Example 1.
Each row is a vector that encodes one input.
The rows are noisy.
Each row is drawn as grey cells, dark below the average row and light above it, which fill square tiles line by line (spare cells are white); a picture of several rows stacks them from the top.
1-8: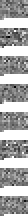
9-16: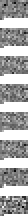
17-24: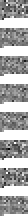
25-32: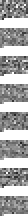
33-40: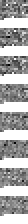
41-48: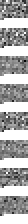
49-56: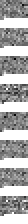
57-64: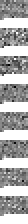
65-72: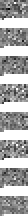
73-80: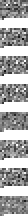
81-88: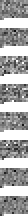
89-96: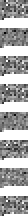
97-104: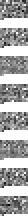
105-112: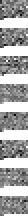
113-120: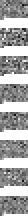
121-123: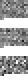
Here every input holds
either a point on a 7-point line, or a list of up to two points on a 6-point line.
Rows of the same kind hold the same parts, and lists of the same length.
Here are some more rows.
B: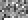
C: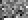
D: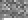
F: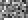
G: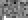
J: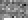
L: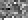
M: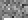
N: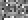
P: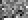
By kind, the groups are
B, F, L, N
C, P
D, J, M
G

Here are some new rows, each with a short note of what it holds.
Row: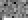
a list of one item
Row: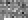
a list of two items
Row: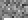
a list of two items
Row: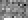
a list of two items
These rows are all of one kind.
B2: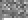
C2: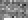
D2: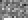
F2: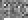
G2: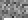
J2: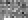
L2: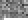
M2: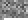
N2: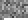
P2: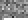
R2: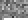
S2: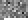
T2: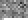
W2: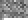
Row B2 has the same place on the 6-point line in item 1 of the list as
M2, T2 and W2.
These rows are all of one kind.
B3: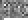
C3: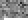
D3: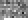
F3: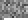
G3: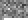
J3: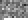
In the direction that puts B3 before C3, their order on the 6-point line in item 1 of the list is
B3, C3, G3, F3, J3, D3.
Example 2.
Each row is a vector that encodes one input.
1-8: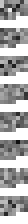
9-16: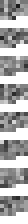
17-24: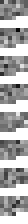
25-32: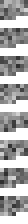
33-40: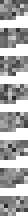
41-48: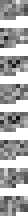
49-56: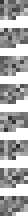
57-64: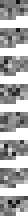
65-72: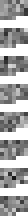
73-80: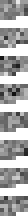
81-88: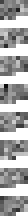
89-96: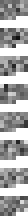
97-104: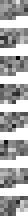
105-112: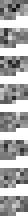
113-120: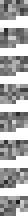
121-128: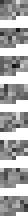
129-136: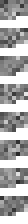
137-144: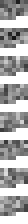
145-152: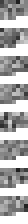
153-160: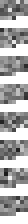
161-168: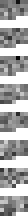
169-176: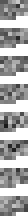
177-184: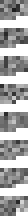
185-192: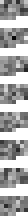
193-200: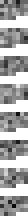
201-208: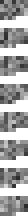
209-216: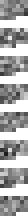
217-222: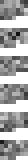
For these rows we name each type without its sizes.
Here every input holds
a node of a tree, together with either a point on a line, or a node of a tree.
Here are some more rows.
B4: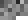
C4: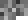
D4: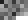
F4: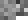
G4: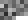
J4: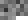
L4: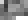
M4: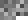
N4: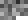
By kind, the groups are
B4, C4, F4, J4, L4, M4, N4
D4, G4

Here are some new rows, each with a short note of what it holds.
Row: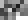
a node of each of two trees
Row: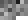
a point on a line and a node of a tree
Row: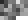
a node of each of two trees
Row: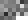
a node of each of two trees
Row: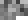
a point on a line and a node of a tree
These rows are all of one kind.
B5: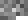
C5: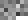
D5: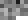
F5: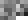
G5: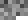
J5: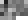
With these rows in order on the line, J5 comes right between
D5 and G5.
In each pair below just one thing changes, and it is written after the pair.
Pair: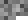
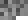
the node of the tree
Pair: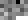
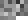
the node of the tree
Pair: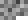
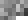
the node of the tree
